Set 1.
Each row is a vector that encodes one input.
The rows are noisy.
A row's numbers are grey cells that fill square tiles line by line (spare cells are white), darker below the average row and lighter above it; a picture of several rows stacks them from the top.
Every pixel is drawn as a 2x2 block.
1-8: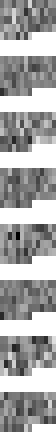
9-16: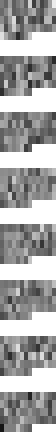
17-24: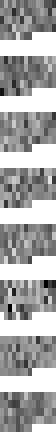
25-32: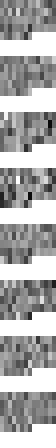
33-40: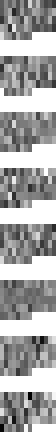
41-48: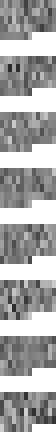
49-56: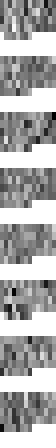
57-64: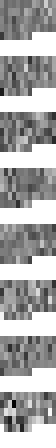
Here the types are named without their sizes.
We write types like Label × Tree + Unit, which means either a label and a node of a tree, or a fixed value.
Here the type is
List(Line).
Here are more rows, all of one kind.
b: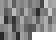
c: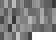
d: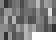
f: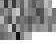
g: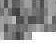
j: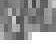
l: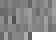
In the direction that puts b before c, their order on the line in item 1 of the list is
j, f, l, b, c, d, g.
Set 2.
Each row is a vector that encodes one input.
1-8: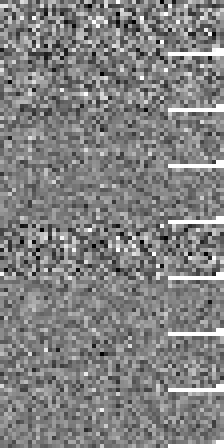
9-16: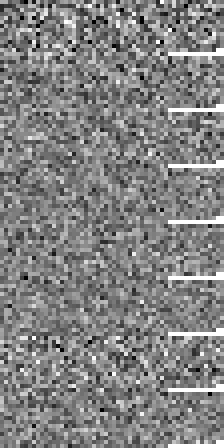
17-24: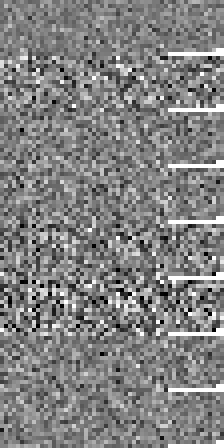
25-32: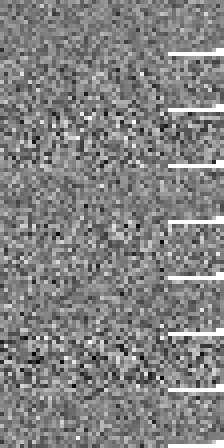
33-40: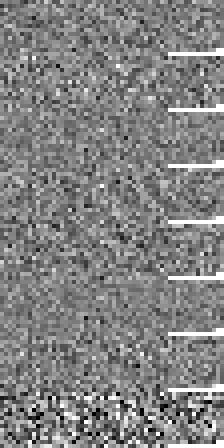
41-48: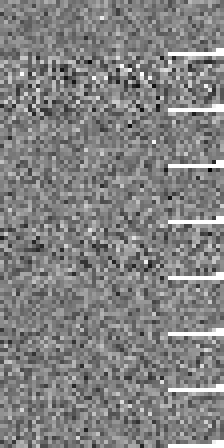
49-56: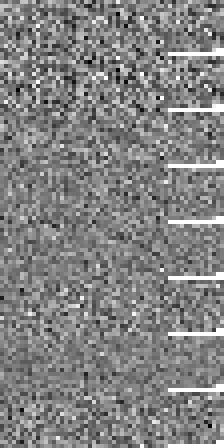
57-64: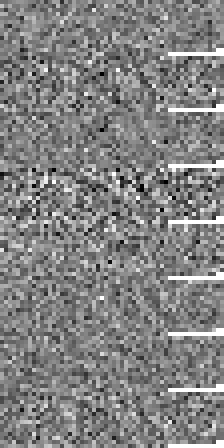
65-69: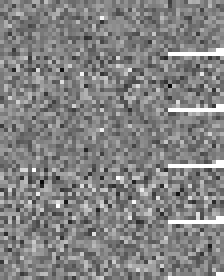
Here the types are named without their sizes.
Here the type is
(Circle + Unit) × Tree.
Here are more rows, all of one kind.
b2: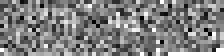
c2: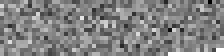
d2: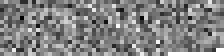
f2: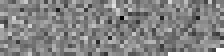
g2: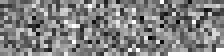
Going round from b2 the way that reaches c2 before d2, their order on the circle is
b2, c2, g2, f2, d2.
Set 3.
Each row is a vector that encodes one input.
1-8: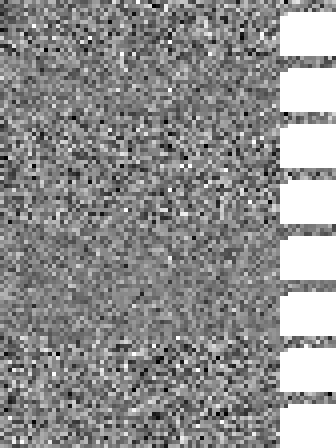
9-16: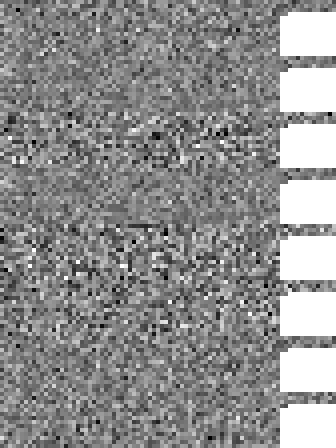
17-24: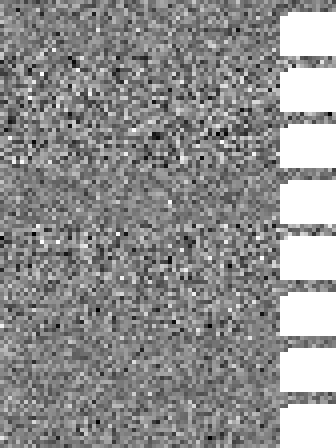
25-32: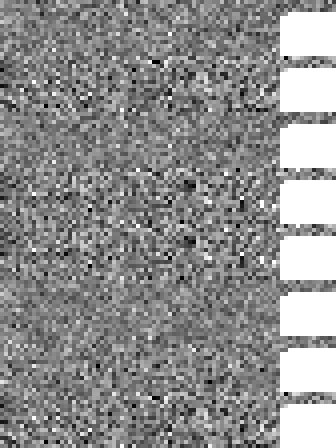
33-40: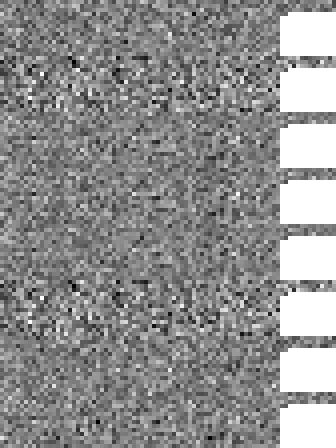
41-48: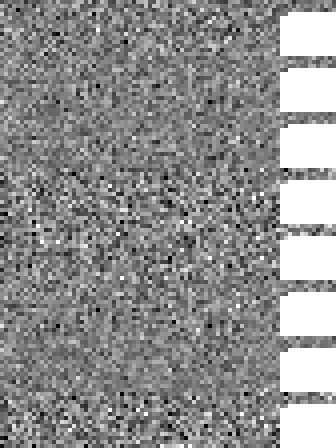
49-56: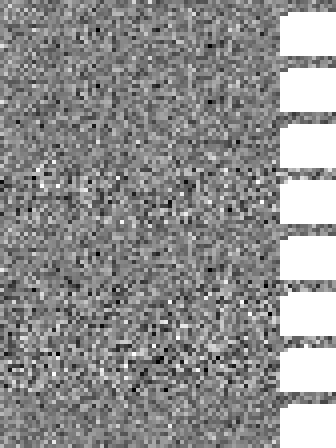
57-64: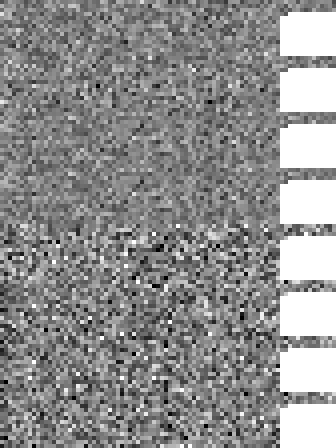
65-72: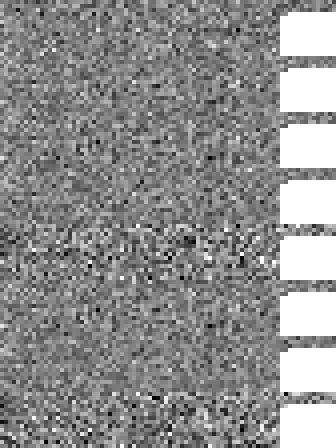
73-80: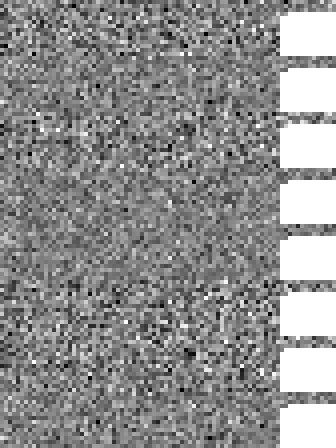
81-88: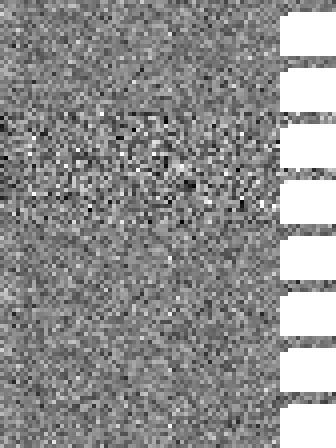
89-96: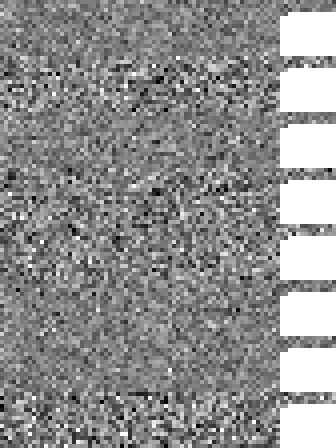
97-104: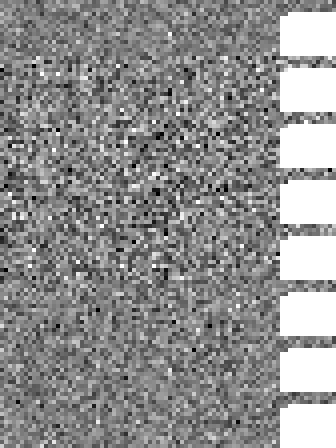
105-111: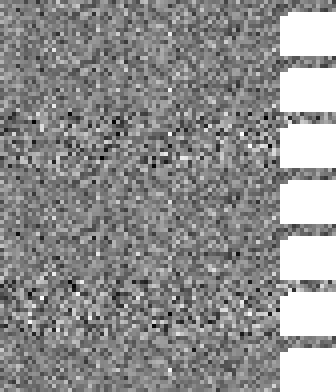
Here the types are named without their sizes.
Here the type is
Line + Tree.
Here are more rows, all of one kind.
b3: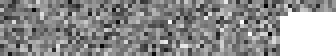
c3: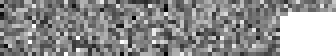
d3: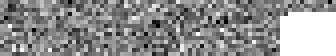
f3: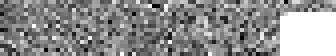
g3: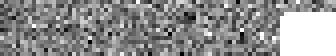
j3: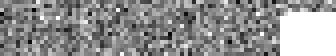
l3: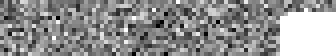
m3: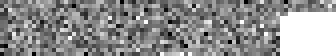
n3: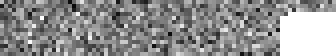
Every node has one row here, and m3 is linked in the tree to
c3.
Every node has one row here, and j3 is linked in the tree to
b3 and g3.
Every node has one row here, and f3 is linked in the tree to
g3.
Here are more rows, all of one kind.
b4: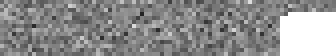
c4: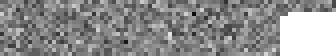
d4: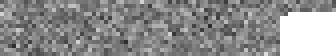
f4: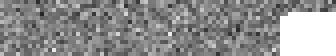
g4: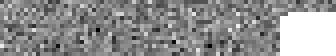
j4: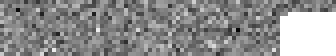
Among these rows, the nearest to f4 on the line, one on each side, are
c4 and j4.
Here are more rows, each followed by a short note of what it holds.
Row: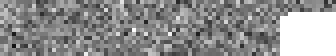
a point on a line
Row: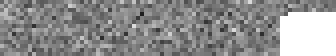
a point on a line
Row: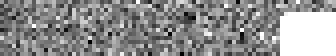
a node of a tree
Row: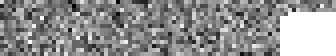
a node of a tree
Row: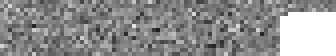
a point on a line
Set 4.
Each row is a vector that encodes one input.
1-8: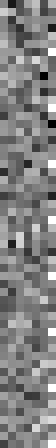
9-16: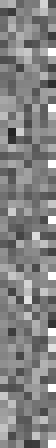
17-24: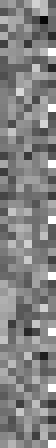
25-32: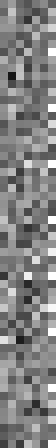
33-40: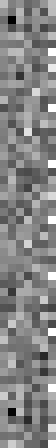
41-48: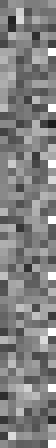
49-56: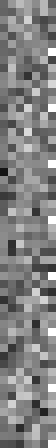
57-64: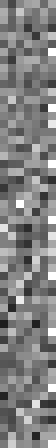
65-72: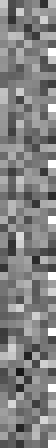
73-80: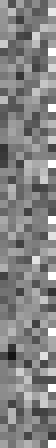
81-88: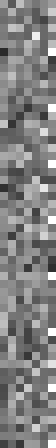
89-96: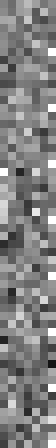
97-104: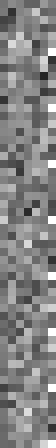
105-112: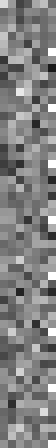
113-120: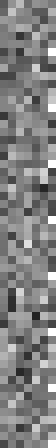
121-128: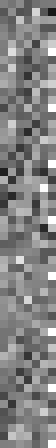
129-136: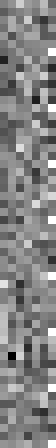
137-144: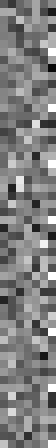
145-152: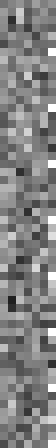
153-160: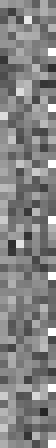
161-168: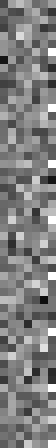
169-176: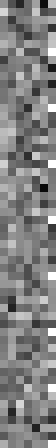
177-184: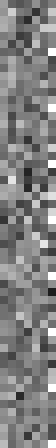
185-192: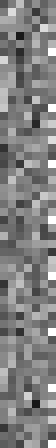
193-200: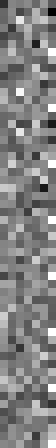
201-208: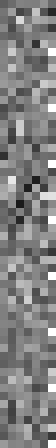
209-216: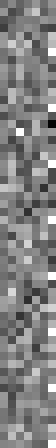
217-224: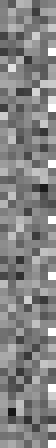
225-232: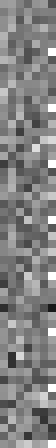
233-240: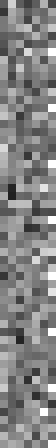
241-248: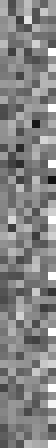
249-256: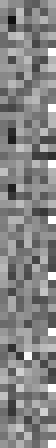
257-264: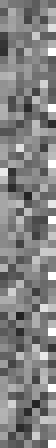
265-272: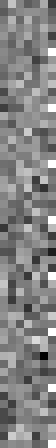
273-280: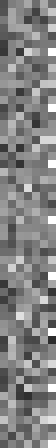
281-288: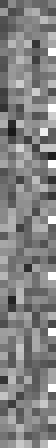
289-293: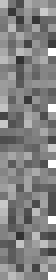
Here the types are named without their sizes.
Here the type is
Bool × Bool × Bool + Line.
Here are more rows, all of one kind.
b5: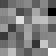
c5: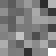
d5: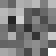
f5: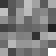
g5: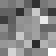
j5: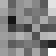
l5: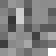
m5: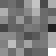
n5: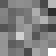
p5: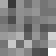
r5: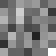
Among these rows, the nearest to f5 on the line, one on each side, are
m5 and p5.
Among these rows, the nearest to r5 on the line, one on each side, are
l5 and p5.
